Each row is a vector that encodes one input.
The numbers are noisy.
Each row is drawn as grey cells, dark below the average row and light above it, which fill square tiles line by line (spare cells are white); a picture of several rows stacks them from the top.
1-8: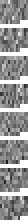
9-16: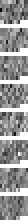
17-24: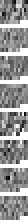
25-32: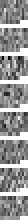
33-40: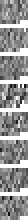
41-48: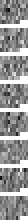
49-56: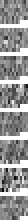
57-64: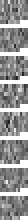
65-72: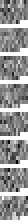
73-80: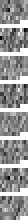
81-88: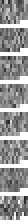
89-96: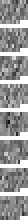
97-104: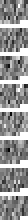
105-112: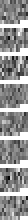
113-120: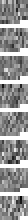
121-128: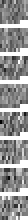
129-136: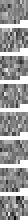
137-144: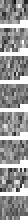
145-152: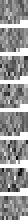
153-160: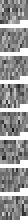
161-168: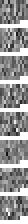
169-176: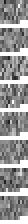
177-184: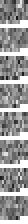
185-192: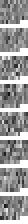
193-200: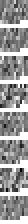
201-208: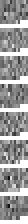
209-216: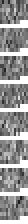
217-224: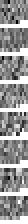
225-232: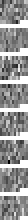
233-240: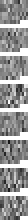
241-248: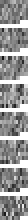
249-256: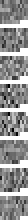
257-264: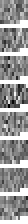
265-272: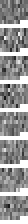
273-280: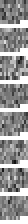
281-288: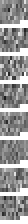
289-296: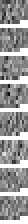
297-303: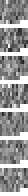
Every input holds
a list of up to three points on an 11-point line.
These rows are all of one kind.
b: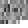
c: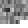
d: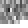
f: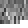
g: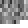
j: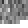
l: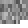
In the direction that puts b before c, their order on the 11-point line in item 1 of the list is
l, f, j, g, b, d, c.
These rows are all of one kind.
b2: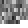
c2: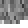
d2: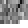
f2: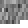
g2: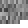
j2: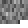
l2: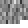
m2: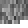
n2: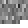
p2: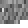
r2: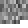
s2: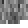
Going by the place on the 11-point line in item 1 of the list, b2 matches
f2, g2 and p2.
